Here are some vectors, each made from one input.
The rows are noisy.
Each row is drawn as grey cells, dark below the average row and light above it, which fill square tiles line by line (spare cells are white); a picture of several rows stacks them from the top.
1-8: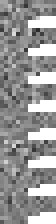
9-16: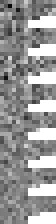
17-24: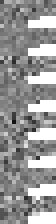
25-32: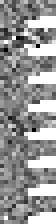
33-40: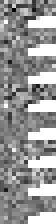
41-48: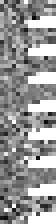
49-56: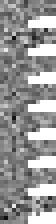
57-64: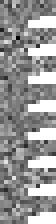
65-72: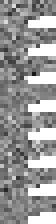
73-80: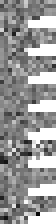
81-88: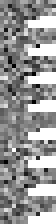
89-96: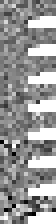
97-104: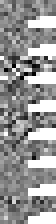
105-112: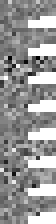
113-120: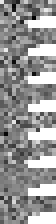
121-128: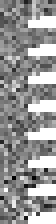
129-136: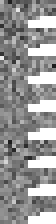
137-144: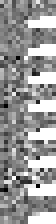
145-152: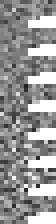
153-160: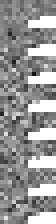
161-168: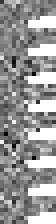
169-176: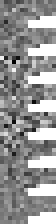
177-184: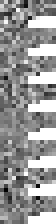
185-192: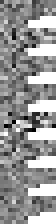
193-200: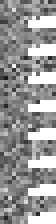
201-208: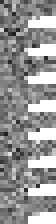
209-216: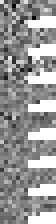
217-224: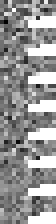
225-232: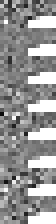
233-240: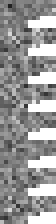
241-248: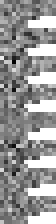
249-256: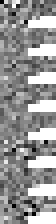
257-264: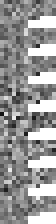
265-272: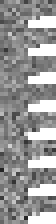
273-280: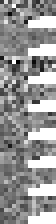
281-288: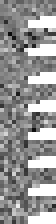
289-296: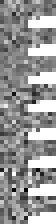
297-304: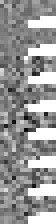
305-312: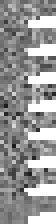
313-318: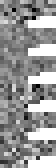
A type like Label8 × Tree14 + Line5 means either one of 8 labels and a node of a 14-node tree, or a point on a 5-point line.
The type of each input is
List3(Line10).
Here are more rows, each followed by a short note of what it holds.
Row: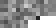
a list of two items
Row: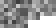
the empty list
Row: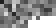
a list of one item
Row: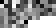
a list of one item
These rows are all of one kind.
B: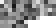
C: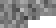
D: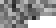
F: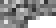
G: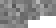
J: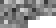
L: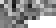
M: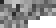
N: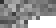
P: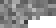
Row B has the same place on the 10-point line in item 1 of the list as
F and M.
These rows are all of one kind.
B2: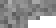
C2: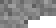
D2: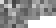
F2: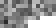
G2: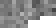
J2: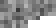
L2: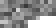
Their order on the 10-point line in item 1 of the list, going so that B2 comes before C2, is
F2, L2, B2, C2, G2, J2, D2.
